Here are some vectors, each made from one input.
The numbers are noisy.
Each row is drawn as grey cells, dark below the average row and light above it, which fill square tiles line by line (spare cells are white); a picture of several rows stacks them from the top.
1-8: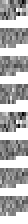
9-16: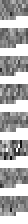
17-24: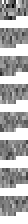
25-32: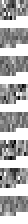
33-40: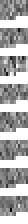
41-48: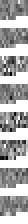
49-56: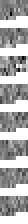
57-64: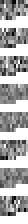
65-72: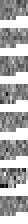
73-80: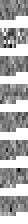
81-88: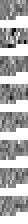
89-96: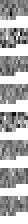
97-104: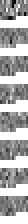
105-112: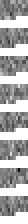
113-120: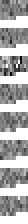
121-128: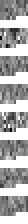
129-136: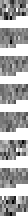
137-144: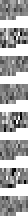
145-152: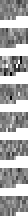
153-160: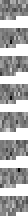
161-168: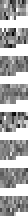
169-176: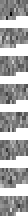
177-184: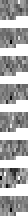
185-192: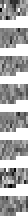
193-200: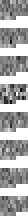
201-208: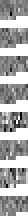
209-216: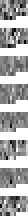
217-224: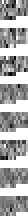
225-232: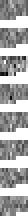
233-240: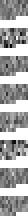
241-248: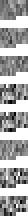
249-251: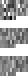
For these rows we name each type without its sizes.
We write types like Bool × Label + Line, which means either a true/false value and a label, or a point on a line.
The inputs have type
Circle × Circle + Line.
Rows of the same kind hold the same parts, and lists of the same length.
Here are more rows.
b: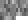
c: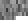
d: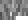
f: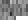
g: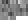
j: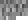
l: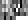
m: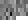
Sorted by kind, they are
b, c, d, f, g, j, m
l

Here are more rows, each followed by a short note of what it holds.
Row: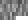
a point on each of two circles
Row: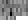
a point on each of two circles
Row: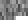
a point on each of two circles
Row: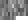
a point on each of two circles
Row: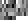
a point on a line
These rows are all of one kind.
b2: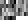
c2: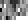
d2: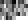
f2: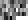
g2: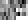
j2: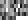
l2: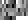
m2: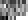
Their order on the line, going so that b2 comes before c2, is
l2, b2, j2, f2, g2, m2, c2, d2.
